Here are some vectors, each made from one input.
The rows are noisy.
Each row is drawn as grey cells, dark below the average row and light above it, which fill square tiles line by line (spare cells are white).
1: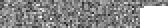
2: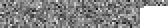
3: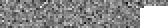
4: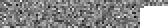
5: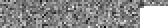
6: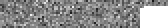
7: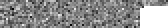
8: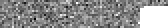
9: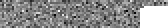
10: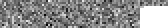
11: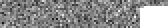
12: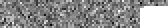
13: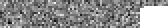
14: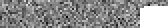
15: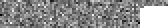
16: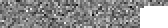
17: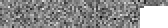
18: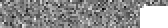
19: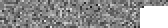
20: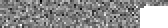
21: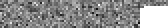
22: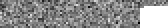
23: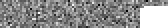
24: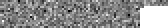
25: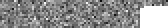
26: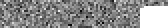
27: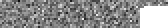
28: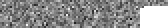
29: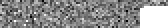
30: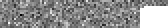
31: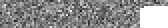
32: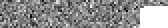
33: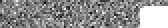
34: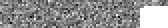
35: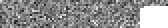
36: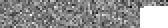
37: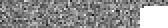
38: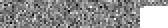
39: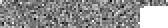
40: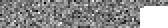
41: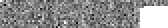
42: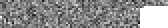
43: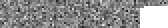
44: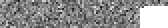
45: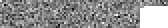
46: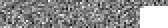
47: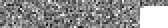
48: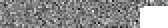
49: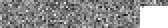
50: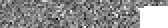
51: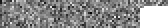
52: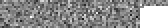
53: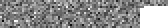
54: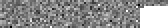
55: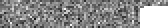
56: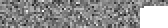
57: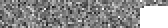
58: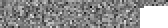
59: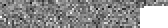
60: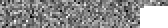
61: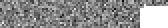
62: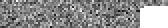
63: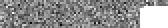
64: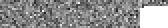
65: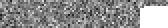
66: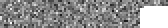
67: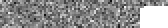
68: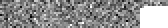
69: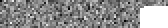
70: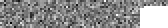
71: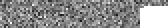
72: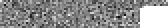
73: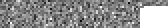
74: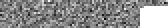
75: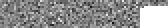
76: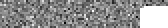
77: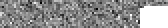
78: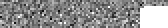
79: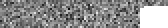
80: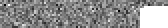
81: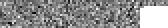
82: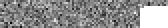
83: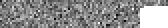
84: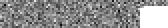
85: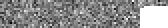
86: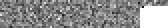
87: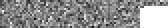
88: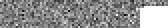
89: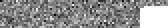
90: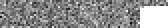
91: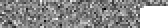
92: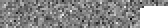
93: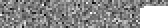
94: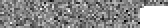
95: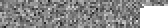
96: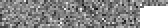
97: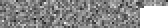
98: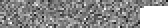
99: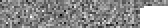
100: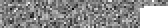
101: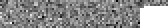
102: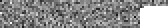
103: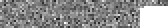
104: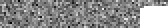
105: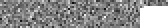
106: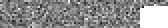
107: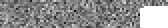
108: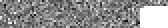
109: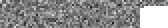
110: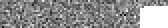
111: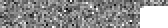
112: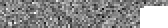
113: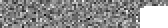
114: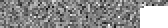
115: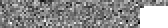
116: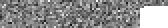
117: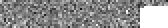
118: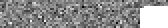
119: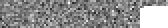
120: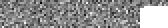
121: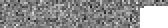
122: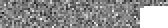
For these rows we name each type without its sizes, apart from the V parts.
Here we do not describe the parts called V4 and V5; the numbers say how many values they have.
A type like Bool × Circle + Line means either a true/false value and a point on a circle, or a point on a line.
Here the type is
(Bool × Bool × Bool + V5) × Line × V4.
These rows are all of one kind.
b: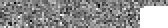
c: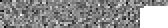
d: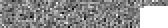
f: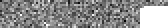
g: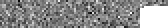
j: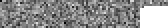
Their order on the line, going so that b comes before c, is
b, d, g, c, j, f.
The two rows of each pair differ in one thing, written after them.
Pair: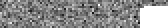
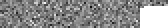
the place on the line
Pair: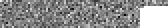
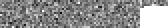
the value of V4
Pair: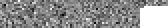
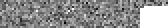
the value of V4
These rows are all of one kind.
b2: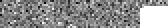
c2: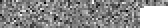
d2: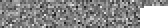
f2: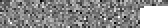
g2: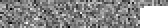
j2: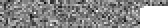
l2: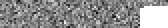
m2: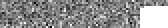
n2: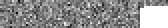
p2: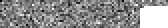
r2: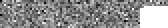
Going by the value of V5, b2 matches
m2 and r2.
